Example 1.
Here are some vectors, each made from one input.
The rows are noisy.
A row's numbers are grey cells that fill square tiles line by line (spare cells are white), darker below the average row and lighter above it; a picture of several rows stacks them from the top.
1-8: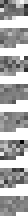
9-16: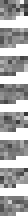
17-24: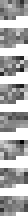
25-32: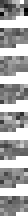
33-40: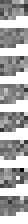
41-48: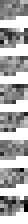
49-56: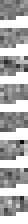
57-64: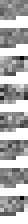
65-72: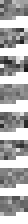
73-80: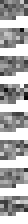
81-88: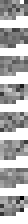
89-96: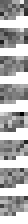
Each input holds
a point on an 8-point circle and a true/false value.
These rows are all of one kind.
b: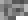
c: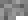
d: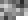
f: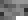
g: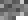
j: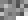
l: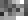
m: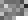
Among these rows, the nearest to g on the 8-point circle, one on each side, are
b and j.
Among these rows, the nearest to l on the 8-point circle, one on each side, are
f and j.
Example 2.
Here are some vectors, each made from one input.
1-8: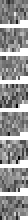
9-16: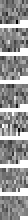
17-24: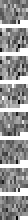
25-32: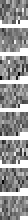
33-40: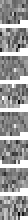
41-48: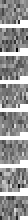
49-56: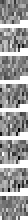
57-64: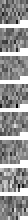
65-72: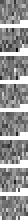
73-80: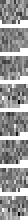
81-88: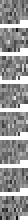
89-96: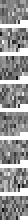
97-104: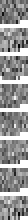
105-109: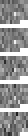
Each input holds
a point on each of two 3-point lines, together with either a fixed value, or a node of an 11-node tree.
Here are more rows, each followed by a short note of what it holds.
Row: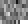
a point on each of two 3-point lines and a node of an 11-node tree
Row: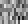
a point on each of two 3-point lines
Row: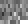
a point on each of two 3-point lines and a node of an 11-node tree
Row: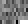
a point on each of two 3-point lines and a node of an 11-node tree
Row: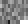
a point on each of two 3-point lines and a node of an 11-node tree
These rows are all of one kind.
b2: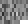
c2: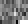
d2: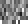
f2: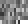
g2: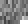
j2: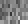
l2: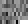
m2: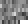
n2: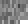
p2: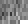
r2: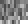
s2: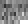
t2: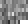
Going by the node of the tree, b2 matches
f2, j2 and p2.
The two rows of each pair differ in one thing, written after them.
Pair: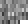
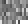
the place on one of the two 3-point lines
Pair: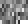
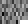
the place on one of the two 3-point lines
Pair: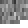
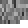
the place on one of the two 3-point lines
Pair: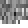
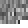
the place on one of the two 3-point lines
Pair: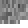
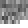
the place on one of the two 3-point lines
